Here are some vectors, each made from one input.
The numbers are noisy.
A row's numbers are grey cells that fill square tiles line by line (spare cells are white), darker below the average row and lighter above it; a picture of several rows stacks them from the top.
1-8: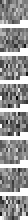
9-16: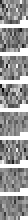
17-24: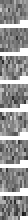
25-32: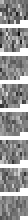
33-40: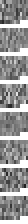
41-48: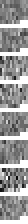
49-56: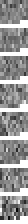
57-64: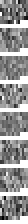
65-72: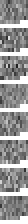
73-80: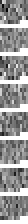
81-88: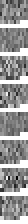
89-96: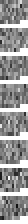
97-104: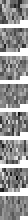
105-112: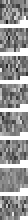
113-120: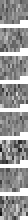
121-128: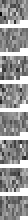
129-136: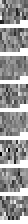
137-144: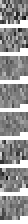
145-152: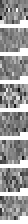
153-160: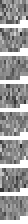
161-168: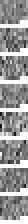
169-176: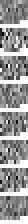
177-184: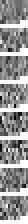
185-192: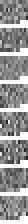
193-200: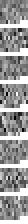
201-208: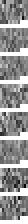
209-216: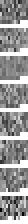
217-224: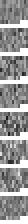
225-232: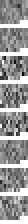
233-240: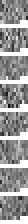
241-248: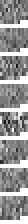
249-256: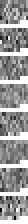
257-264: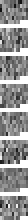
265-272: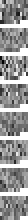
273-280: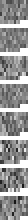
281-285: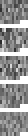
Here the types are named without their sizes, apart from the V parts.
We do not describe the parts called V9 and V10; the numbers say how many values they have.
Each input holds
a value of V9, together with either a point on a line, or a true/false value and a value of V10.
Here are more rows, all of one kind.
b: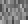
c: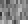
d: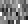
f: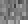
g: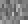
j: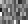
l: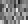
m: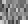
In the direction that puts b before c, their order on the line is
f, l, d, g, j, m, b, c.
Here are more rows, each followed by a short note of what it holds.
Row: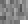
a true/false value, a value of V9 and a value of V10
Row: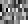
a point on a line and a value of V9
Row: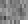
a true/false value, a value of V9 and a value of V10
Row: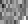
a true/false value, a value of V9 and a value of V10
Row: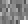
a true/false value, a value of V9 and a value of V10
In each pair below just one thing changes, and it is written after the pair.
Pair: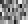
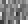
the value of V10
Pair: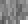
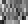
the true/false value
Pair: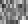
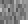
the true/false value
